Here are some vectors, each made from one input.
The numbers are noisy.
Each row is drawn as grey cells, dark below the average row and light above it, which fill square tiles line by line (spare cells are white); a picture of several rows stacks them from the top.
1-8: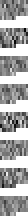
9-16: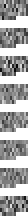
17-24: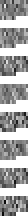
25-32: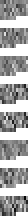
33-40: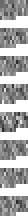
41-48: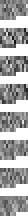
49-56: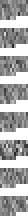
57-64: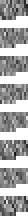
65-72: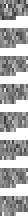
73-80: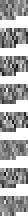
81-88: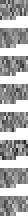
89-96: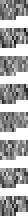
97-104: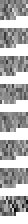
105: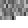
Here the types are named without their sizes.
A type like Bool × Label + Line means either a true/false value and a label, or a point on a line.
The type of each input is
Label + Line × (Line × Line + Unit).
